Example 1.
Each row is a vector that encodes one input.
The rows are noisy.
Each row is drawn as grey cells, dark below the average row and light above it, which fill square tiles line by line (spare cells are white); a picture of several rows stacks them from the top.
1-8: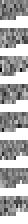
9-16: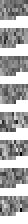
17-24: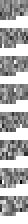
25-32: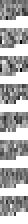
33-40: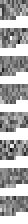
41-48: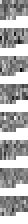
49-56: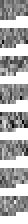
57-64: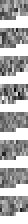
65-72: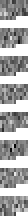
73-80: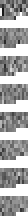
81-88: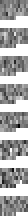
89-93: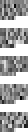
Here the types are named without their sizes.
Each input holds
a point on a circle, together with either a fixed value, or three true/false values.
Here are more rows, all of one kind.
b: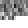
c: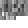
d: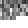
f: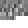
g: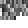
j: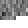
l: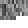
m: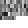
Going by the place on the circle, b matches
d and f.
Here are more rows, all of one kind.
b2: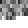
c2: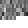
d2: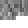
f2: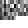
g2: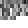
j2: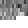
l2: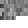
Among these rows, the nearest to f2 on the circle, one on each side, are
g2 and l2.
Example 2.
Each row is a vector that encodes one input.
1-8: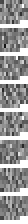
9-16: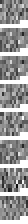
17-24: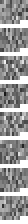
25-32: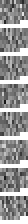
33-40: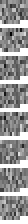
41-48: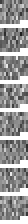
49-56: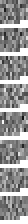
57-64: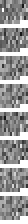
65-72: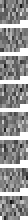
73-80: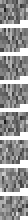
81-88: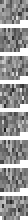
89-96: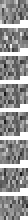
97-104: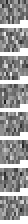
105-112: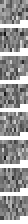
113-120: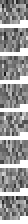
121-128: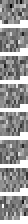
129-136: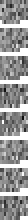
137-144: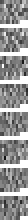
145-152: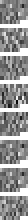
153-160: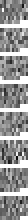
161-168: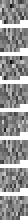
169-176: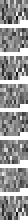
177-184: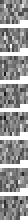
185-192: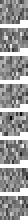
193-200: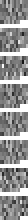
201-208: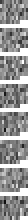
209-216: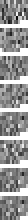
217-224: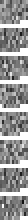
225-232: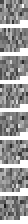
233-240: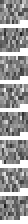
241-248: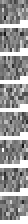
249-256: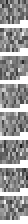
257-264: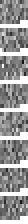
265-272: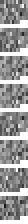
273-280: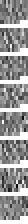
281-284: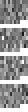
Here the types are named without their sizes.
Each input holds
either a fixed value, or a point on each of two lines, or a node of a tree.
